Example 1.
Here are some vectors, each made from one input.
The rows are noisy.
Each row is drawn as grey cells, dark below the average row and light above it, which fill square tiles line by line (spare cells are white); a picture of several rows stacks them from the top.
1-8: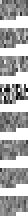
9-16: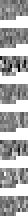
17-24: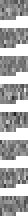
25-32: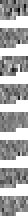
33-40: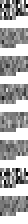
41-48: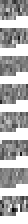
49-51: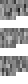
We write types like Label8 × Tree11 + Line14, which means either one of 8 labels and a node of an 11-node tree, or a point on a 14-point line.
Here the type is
Bool × Line3 × Line3 + Unit.
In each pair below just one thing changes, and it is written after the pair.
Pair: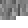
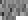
the place on one of the two 3-point lines
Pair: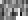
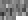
the place on one of the two 3-point lines
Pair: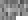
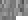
the place on one of the two 3-point lines
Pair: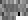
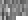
the place on one of the two 3-point lines
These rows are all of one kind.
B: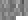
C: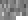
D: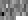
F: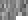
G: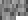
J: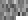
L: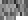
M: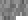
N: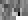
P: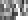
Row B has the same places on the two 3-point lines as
M and P.
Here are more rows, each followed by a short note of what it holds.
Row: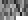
a point on each of two 3-point lines and a true/false value
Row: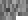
a point on each of two 3-point lines and a true/false value
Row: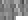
a point on each of two 3-point lines and a true/false value
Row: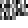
a fixed value
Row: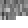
a point on each of two 3-point lines and a true/false value
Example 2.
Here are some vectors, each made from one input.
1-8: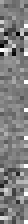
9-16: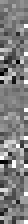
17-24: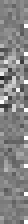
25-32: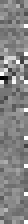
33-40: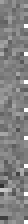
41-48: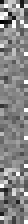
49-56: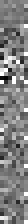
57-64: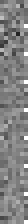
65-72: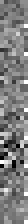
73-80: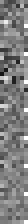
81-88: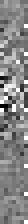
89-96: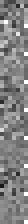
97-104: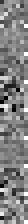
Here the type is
(Bool × Bool × Bool + Unit) × Line4.
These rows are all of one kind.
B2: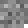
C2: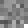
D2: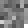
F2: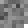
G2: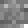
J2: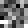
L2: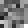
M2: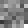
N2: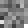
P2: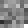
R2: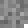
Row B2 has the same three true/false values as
D2 and R2.
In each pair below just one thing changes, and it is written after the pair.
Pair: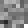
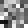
one of the three true/false values
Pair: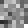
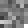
the place on the 4-point line
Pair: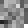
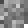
the place on the 4-point line
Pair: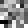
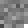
one of the three true/false values
